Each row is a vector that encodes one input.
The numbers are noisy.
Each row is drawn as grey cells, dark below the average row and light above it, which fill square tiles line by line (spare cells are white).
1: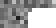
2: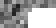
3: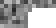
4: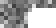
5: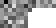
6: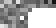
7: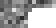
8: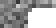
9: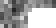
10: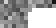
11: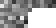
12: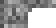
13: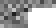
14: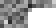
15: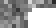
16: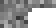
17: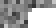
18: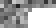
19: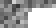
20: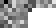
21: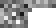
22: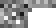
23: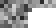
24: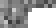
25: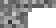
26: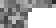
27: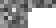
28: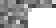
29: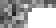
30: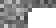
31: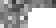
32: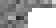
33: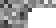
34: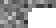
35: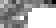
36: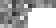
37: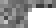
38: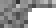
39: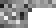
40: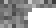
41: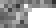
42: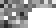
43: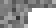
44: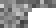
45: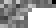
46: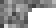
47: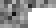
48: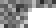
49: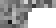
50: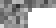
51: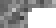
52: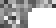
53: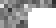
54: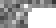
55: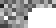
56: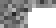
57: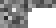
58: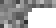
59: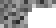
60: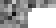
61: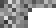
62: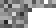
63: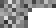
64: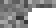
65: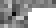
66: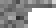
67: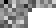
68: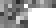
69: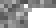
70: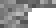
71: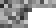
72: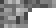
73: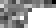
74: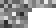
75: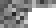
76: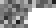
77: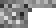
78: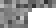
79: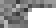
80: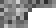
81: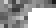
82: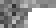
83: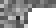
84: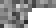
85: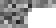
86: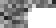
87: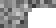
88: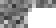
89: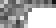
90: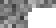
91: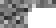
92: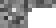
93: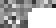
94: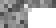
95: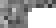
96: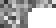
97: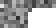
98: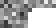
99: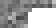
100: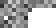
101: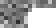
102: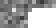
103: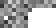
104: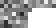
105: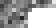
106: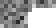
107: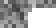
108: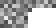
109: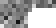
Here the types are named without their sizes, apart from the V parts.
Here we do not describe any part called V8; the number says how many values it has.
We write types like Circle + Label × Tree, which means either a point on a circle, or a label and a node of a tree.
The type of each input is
List(Line) × V8.
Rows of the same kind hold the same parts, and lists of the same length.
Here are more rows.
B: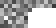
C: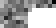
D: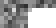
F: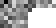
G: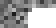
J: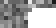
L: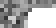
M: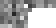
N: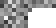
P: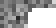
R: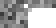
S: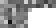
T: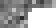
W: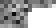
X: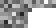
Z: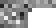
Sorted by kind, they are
B, F, N, X, Z
C, G, J, L, M, R, W
D, P, S, T

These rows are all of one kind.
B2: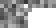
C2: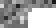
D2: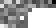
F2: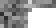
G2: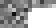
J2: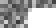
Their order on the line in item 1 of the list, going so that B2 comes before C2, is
G2, F2, B2, J2, C2, D2.
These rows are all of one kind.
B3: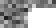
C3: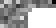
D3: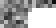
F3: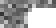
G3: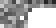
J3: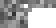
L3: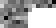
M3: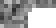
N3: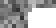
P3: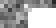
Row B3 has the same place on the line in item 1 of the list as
F3 and J3.
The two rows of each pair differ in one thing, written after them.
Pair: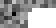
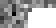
the value of V8
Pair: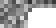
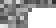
the value of V8
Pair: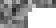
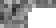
the place on the line in item 2 of the list
